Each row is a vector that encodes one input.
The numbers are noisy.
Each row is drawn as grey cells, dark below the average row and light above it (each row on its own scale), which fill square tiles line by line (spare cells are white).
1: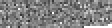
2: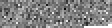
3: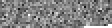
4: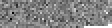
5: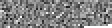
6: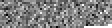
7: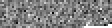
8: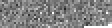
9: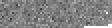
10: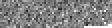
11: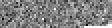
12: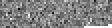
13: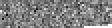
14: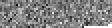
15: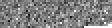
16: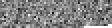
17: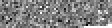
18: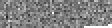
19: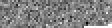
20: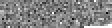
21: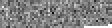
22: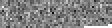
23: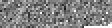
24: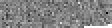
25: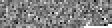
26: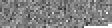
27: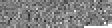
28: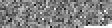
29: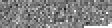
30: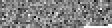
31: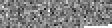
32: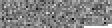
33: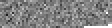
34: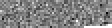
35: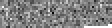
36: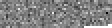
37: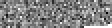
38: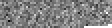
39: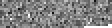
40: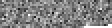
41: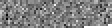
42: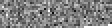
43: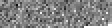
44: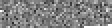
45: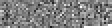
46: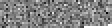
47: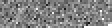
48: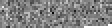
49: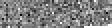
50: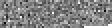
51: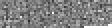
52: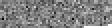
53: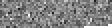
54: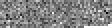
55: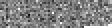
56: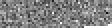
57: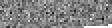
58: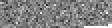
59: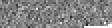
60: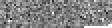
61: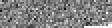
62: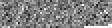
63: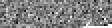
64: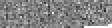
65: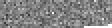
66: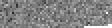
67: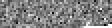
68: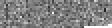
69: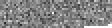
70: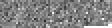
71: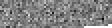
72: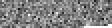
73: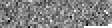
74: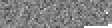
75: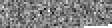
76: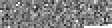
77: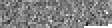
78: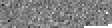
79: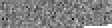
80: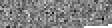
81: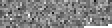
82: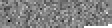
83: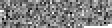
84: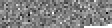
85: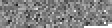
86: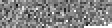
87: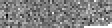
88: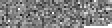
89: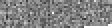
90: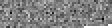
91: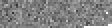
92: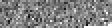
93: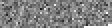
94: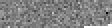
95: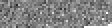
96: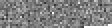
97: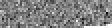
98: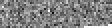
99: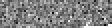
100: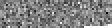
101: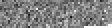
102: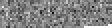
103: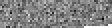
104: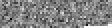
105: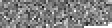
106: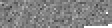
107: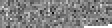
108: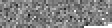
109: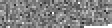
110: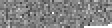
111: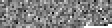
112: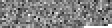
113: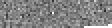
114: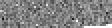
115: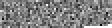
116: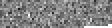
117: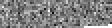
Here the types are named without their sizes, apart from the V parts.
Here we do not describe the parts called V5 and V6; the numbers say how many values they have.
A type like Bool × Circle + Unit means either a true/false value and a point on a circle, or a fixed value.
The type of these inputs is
Bool × Line × V5 + V6.
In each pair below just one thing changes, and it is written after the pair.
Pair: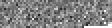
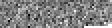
the place on the line
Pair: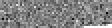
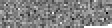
the value of V5
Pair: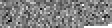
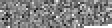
the true/false value
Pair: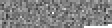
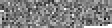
the place on the line
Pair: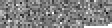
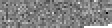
the place on the line
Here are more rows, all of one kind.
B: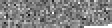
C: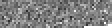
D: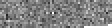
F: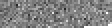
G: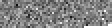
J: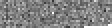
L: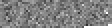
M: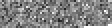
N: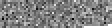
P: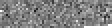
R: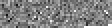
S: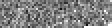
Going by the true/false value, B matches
D, J, N and P.
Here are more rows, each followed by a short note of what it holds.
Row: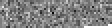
a value of V6
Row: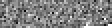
a value of V6
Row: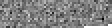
a value of V6
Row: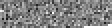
a point on a line, a true/false value and a value of V5
